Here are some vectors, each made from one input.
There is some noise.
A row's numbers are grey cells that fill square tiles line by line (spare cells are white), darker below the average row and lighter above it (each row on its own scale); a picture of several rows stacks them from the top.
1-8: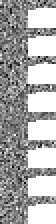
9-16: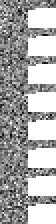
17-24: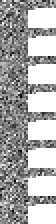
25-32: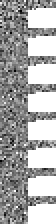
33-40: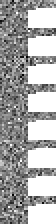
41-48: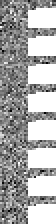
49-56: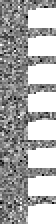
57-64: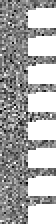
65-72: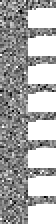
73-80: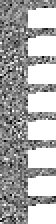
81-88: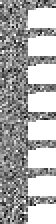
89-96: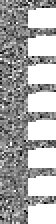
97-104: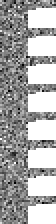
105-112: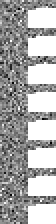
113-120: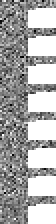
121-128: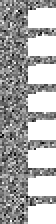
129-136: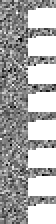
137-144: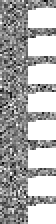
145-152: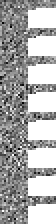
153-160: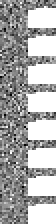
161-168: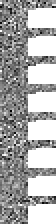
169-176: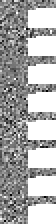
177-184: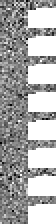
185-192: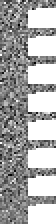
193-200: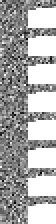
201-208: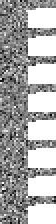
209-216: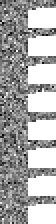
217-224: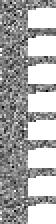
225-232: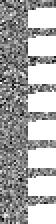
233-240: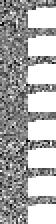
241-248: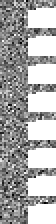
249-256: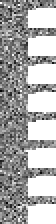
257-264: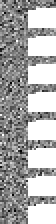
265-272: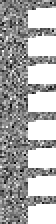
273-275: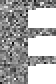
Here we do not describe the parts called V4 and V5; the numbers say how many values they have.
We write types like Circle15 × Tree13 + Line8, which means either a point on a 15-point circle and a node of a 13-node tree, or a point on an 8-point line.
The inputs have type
Circle6 × Line7 × V4 × V5 + Circle10.
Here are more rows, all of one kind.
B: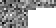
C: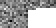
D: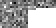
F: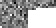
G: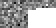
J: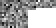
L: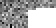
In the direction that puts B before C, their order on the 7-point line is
J, L, B, D, F, G, C.
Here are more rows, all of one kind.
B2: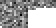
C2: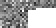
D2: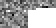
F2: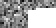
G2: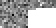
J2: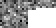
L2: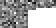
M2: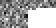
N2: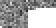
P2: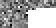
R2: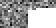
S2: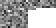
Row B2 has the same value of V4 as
J2 and R2.
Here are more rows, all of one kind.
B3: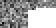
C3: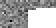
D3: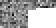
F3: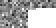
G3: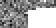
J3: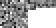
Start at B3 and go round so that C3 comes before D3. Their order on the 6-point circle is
B3, J3, C3, G3, D3, F3.
